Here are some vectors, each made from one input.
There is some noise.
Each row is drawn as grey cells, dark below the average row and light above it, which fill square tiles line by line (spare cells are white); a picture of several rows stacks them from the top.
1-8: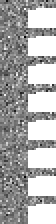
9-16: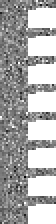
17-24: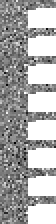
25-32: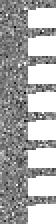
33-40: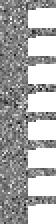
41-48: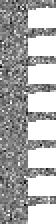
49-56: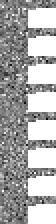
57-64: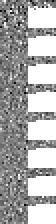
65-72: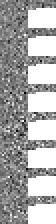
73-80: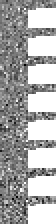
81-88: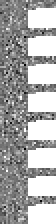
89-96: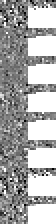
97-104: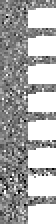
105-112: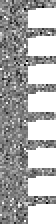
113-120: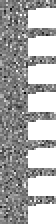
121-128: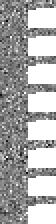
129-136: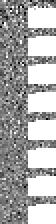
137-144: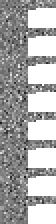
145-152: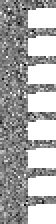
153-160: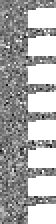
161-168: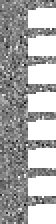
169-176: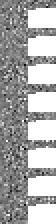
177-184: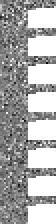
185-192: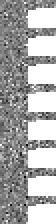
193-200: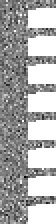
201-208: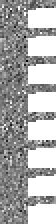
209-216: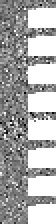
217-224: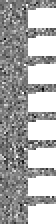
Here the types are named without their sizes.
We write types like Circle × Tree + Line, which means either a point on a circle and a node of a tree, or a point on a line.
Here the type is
Label × Tree × Tree × (Tree + Unit) + Unit.
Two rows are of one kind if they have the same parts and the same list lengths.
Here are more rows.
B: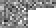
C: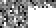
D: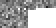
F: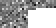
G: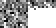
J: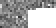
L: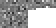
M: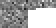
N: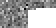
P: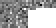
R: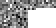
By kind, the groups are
B, D, F, J, P
C, G
L, M, N, R

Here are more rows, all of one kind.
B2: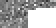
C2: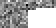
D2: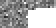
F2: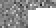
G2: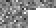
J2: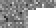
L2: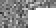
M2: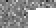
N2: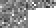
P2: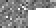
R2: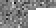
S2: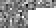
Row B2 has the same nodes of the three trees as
F2, M2 and N2.
